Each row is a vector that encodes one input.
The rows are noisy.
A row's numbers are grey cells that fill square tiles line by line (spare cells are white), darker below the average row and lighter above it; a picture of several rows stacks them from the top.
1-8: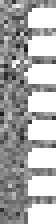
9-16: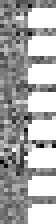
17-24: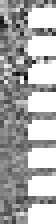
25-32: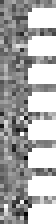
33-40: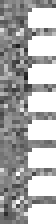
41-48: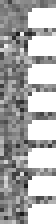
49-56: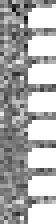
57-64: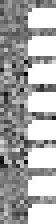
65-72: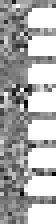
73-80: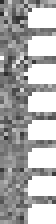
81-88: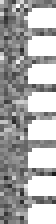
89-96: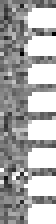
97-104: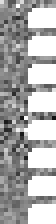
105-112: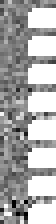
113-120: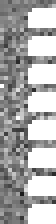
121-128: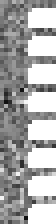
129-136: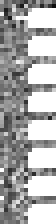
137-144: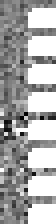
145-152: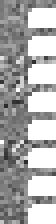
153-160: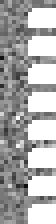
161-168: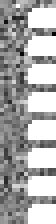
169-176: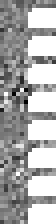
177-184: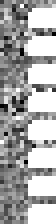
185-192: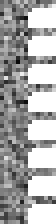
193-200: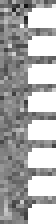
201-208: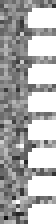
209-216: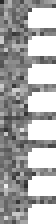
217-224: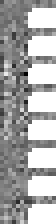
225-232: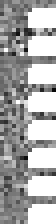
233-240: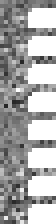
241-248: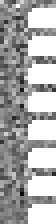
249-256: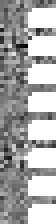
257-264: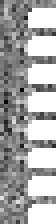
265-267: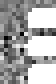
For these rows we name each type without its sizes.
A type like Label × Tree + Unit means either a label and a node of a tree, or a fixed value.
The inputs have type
List(Bool × (Circle + Line)).
